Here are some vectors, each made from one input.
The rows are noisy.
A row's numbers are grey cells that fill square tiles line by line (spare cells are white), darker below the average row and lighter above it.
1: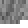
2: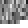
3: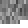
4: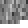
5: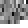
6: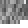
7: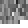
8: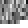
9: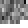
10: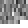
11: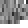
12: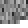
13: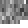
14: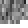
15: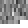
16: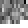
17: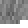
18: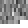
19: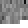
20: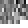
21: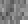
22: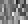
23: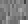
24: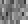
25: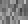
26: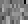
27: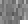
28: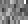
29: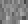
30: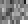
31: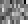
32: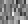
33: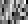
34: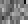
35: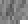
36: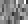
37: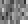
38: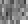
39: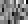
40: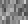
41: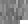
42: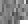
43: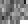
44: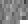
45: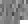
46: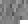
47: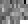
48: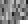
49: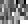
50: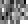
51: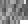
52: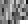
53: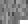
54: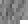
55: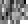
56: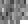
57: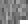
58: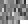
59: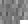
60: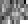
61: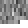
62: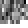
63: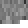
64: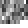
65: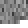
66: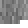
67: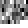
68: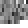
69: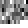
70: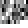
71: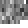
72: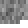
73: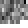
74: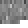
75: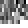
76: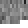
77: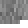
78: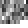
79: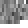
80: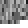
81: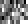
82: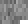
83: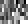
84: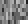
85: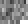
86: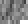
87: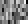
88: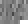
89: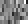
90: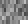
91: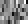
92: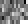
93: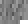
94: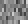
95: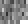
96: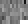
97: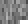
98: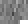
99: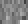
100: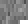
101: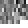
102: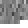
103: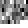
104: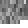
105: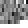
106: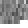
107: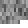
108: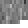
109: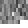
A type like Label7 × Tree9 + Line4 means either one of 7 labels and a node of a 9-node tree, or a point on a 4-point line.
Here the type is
Circle6 + Line9 × Line9.
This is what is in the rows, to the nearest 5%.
About 30% of them hold a point on a 6-point circle. The rest hold a point on each of two 9-point lines.
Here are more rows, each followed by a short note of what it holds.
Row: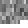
a point on a 6-point circle
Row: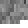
a point on each of two 9-point lines
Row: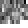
a point on each of two 9-point lines
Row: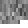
a point on a 6-point circle
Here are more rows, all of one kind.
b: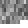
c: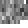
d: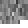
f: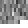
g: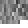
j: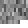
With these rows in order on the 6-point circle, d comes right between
c and g.
